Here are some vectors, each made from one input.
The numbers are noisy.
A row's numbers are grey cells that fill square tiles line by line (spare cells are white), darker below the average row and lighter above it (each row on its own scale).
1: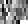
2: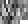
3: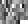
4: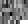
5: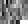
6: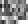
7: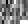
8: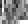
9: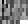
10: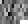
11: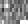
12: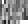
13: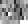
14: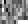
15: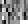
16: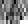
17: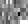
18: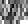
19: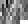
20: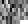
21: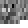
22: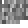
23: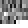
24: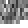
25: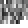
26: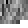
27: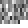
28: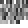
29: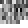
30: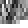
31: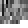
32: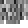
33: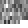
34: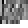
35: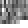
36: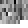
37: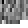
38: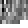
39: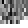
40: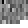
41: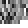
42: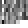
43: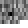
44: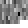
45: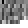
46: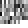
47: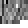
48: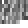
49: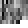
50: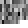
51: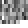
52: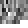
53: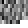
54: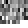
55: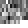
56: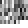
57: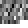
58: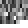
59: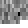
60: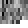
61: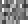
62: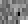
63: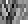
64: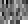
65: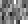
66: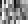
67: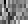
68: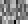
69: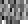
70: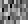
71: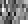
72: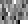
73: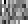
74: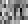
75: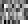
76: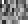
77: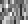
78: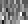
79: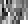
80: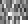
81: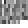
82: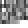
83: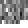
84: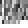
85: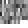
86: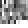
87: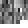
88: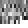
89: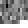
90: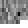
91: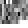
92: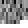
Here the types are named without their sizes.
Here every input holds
either a fixed value, or three labels.
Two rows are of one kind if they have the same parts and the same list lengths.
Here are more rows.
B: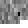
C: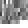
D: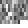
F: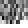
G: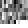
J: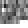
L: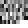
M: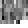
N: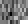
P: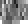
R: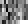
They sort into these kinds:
B, C
D, F, G, J, L, M, N, P, R

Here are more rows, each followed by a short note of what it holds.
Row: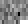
a fixed value
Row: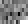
a fixed value
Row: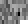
a fixed value
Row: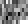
a fixed value
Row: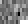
a fixed value
